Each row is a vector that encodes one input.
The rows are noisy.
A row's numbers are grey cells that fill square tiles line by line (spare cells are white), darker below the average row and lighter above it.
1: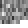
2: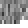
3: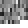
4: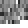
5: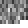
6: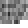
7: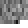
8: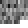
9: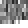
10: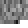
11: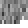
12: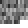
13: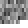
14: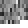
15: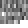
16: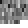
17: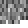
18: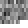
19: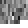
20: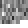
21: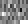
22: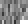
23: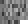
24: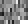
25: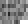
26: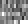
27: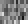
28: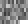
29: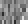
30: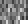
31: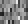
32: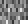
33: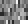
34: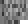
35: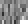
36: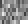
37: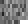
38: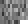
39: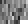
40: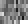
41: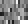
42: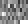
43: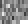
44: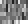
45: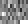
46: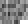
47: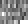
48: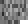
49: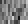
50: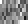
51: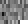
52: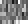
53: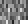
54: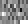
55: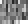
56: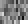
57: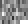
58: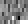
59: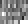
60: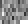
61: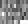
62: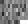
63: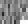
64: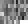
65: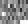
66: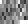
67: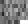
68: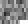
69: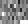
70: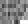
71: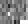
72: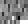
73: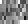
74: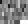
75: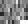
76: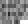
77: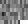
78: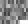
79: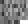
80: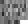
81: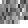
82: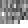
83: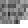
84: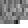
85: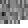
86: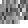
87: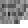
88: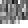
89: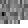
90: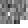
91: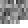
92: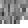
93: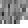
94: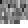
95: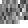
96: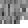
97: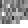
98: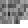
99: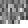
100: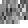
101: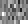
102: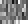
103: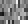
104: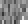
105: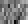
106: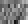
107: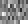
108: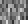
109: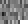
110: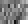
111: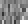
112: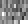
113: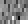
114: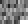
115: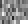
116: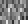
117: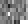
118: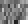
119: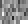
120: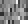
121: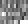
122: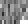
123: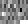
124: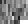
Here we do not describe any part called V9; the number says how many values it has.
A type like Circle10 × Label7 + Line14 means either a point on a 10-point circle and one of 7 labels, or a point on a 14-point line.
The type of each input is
Label4 × V9 + Label11.
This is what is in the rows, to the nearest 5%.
About 55% of them hold one of 4 labels and a value of V9. The rest hold one of 11 labels.
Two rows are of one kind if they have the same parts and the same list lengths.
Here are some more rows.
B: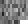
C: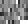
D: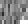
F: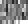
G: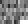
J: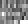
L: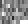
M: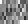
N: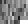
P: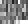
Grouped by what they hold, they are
B, D, G, N
C, F, J, L, M, P

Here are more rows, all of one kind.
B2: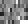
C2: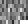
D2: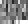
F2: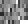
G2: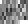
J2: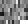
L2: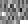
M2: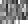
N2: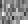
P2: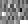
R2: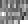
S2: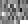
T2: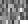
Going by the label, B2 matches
L2, N2 and P2.
